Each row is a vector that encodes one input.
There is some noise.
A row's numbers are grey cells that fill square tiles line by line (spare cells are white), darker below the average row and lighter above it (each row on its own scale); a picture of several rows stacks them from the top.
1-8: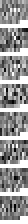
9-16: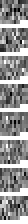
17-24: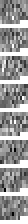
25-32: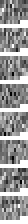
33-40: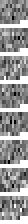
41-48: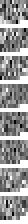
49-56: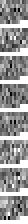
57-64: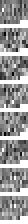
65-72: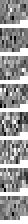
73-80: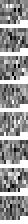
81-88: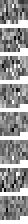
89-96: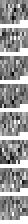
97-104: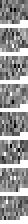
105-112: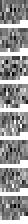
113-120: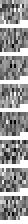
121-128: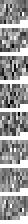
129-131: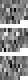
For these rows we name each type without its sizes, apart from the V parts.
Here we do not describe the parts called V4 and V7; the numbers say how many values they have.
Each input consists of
either a point on a line, or a true/false value, a value of V4 and a value of V7.
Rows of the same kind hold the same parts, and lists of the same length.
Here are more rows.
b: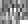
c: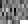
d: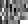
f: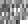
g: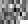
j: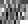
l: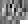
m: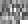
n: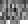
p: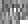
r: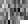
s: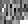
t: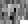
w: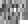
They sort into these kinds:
b, f, m, p, w
c, d, g, j, l, n, r, s, t

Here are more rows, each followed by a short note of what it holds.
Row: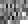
a true/false value, a value of V4 and a value of V7
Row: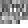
a point on a line
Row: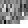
a true/false value, a value of V4 and a value of V7
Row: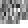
a point on a line
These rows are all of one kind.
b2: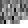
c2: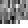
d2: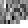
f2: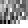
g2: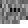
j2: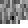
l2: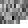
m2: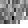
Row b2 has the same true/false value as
g2 and l2.
